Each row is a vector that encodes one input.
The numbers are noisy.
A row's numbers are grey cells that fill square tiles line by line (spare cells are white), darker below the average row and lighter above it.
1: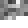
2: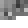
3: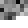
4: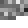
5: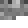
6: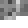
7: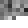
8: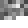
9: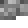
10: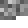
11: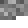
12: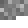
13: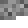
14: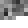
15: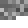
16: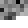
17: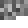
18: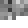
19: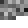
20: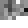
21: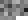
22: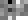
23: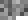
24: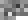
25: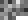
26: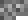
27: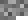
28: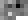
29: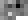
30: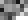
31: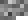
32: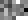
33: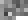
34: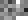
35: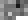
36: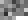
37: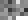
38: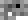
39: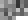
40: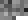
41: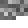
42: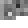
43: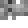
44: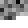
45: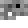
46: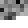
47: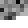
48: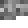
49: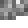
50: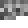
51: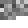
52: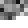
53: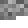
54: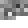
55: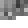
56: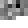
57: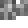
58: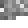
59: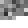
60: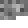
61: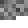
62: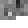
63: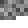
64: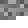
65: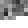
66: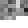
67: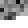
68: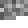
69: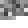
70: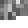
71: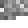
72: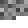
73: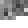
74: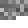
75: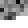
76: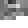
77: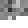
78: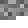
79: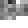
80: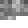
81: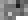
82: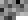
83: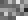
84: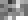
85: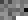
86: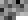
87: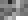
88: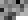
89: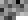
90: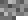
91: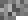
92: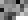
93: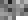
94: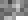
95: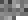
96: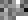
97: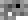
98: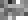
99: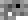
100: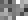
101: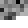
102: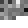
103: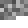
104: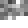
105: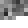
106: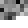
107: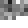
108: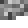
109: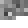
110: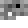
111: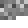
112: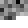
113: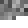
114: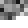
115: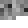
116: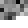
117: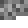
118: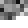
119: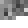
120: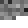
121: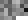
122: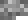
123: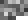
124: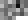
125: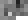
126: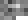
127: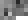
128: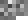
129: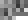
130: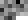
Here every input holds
a point on a 4-point line, together with a list of up to three points on a 5-point line.
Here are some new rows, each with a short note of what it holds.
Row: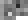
a point on a 4-point line, together with a list of one item
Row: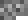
a point on a 4-point line, together with a list of two items
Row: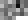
a point on a 4-point line, together with a list of one item
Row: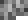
a point on a 4-point line, together with a list of two items
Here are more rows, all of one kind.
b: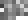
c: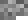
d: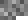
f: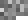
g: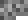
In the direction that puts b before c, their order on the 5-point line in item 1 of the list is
b, f, g, d, c.
